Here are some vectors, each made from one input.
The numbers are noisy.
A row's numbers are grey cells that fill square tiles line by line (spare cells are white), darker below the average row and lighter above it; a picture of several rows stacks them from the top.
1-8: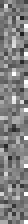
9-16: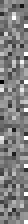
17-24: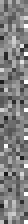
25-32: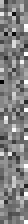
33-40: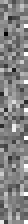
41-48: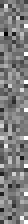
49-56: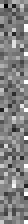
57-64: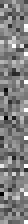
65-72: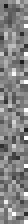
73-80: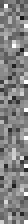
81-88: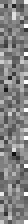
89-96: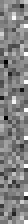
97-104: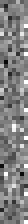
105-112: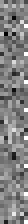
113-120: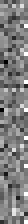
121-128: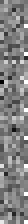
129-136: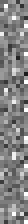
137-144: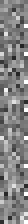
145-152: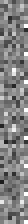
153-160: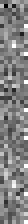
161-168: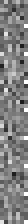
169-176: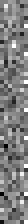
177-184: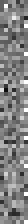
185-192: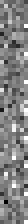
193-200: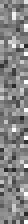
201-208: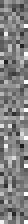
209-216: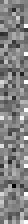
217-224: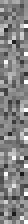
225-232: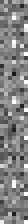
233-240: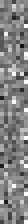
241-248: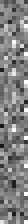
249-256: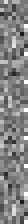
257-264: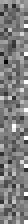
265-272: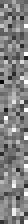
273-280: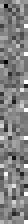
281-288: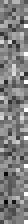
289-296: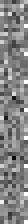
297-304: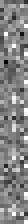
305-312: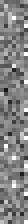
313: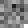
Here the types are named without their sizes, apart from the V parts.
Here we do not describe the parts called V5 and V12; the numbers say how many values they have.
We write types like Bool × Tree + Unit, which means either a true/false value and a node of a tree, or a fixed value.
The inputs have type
(Line + V5) × (Line + V12).
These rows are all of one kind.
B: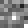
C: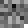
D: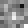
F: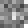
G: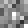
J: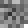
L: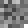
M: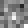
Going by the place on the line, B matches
D and M.
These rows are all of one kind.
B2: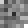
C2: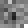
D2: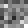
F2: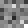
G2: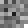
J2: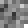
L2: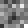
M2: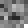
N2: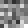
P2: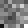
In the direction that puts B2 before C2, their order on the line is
N2, G2, B2, J2, F2, M2, C2, D2, L2, P2.
